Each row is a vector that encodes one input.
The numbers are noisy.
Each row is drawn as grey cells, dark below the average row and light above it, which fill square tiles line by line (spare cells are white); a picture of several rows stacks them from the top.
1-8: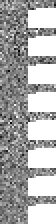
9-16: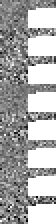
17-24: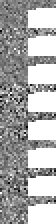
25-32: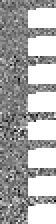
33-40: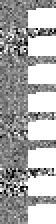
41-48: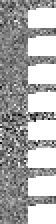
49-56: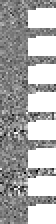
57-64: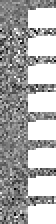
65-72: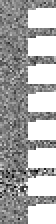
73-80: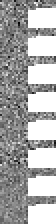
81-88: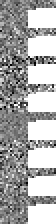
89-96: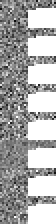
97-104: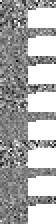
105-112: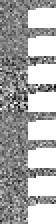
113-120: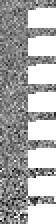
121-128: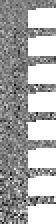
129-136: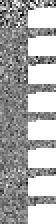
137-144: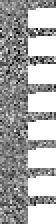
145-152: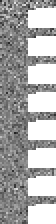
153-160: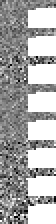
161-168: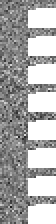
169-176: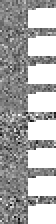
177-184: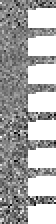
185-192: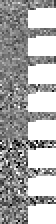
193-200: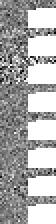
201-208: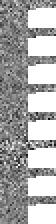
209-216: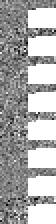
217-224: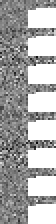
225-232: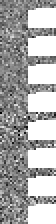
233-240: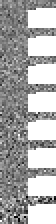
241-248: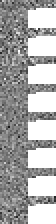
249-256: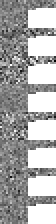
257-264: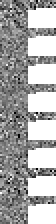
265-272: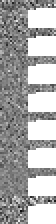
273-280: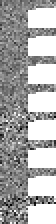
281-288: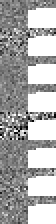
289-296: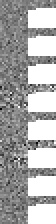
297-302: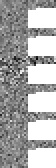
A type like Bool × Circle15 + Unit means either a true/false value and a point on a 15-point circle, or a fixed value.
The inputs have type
Line5 × (Tree9 + Unit) + Line11.
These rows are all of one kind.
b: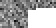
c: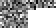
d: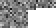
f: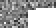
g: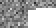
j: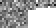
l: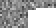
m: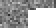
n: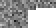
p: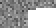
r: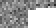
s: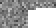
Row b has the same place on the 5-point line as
g and l.
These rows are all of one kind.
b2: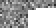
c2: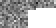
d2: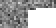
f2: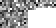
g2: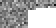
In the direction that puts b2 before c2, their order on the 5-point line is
b2, c2, f2, g2, d2.
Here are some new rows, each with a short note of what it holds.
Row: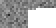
a point on a 5-point line
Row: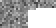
a point on a 5-point line
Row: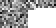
a point on a 5-point line
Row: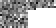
a point on a 5-point line and a node of a 9-node tree
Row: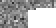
a point on an 11-point line
